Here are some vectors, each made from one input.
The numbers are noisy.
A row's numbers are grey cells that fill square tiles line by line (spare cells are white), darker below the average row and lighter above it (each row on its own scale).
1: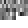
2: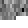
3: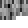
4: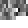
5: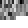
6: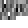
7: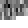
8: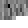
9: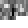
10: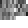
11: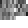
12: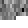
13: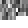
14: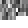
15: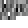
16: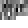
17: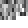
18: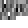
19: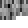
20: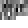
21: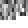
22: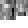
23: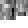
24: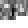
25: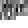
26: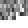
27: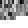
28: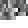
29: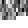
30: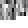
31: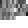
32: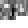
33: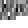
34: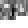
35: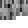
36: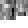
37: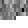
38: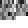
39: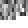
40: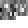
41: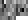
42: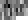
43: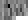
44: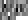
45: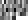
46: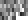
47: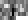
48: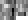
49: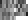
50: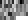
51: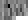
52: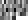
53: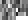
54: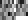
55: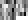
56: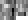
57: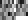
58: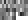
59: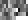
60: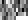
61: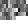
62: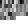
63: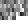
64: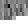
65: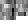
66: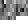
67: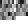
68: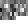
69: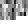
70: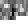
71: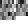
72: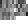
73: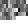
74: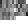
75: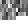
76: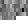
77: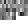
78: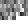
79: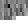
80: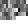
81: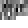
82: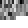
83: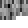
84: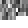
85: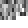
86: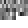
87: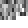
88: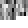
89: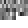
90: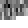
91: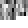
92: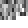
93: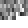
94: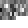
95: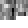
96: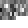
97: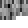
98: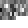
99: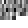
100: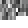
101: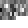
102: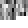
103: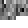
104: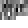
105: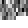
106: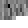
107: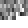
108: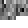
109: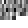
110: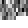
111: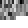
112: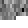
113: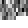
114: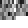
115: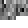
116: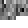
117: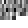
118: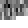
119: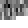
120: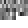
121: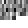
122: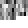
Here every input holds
either a point on a 13-point circle, or a point on an 8-point line.
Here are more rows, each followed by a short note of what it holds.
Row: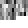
a point on an 8-point line
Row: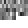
a point on an 8-point line
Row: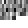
a point on an 8-point line
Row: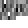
a point on a 13-point circle
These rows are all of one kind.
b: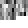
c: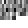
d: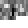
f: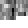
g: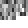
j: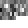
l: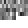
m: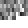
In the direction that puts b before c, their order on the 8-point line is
j, d, f, b, g, m, l, c.
